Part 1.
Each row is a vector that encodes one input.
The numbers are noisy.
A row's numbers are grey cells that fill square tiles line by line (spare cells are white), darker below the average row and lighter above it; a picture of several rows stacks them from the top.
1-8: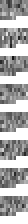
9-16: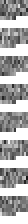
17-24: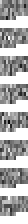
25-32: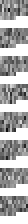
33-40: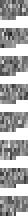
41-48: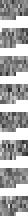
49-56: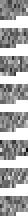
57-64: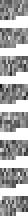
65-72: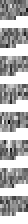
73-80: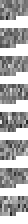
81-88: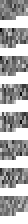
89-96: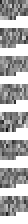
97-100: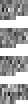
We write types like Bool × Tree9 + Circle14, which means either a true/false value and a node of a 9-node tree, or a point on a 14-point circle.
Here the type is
Label7 + Line5 + Line7.
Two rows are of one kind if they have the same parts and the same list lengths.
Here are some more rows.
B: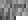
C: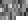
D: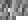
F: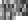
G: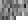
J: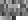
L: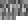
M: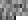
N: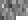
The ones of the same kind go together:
B, D, G, M, N
C, J, L
F

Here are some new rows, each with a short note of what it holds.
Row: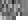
one of 7 labels
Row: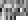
a point on a 5-point line
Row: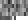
a point on a 7-point line
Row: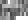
a point on a 5-point line
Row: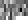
a point on a 5-point line
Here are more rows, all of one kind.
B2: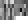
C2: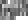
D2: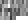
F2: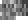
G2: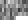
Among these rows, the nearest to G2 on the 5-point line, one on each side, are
B2 and C2.
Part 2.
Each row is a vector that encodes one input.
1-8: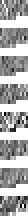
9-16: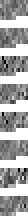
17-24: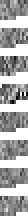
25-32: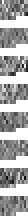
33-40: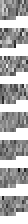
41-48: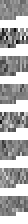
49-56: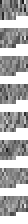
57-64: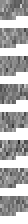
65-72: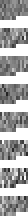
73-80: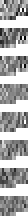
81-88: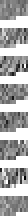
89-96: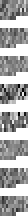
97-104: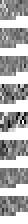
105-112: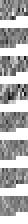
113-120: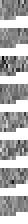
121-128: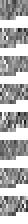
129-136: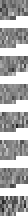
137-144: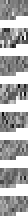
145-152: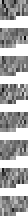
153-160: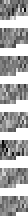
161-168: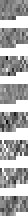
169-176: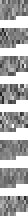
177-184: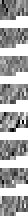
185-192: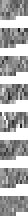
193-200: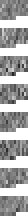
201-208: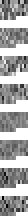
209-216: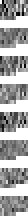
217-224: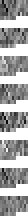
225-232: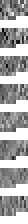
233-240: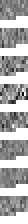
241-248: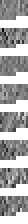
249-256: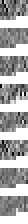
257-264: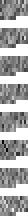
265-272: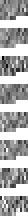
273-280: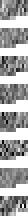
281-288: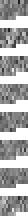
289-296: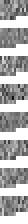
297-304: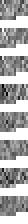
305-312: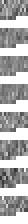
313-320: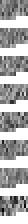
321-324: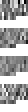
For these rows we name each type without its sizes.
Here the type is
(Circle + Label) × Label.
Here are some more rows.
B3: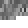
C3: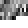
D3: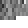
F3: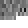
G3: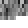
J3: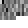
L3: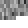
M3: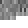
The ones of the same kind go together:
B3, F3, G3, J3, L3, M3
C3, D3

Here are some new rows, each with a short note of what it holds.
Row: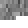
two labels
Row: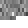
two labels
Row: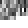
two labels
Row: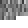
a point on a circle and a label
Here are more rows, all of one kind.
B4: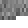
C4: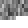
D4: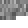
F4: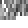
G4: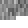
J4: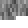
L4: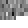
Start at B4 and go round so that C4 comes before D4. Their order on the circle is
B4, C4, F4, J4, G4, L4, D4.
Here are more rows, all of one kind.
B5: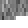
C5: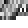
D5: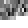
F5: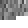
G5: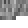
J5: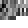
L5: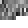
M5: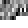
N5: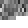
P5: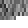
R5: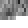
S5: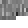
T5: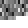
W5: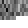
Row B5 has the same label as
C5, F5, M5 and R5.
